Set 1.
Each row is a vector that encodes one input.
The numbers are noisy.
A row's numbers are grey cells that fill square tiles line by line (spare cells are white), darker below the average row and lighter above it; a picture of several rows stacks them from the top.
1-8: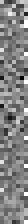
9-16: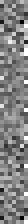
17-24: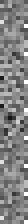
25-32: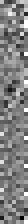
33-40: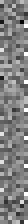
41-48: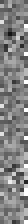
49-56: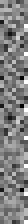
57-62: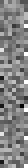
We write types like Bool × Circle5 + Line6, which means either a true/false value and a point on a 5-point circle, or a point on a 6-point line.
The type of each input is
Line7.
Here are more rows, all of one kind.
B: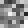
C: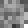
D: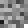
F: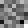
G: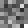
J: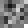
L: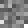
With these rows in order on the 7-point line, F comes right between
B and D.
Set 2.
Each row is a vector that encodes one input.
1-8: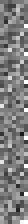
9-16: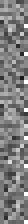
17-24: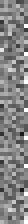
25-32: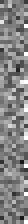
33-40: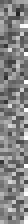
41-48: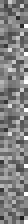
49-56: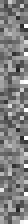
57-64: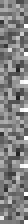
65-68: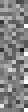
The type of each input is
Line9.
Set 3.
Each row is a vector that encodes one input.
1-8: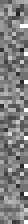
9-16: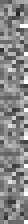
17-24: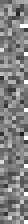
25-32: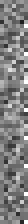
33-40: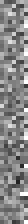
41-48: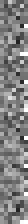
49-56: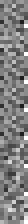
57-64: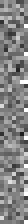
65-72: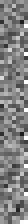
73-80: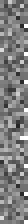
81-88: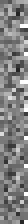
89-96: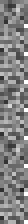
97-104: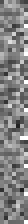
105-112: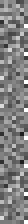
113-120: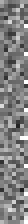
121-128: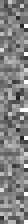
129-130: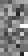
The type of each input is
Line9.
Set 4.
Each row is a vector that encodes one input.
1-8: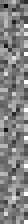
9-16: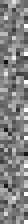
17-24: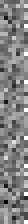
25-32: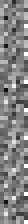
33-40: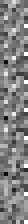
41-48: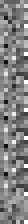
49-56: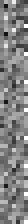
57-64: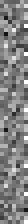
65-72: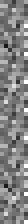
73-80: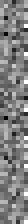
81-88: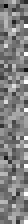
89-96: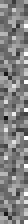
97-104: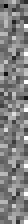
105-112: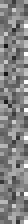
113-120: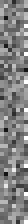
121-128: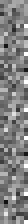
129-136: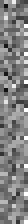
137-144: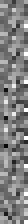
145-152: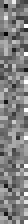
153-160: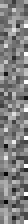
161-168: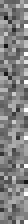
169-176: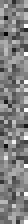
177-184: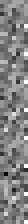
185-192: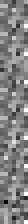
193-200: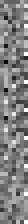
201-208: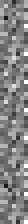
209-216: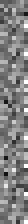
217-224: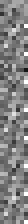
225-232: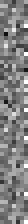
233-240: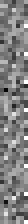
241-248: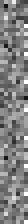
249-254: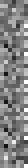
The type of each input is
Line8.
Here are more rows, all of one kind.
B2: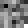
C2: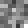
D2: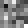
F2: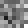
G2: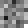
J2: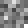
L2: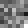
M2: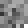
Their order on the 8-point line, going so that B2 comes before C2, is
B2, D2, J2, M2, F2, G2, C2, L2.
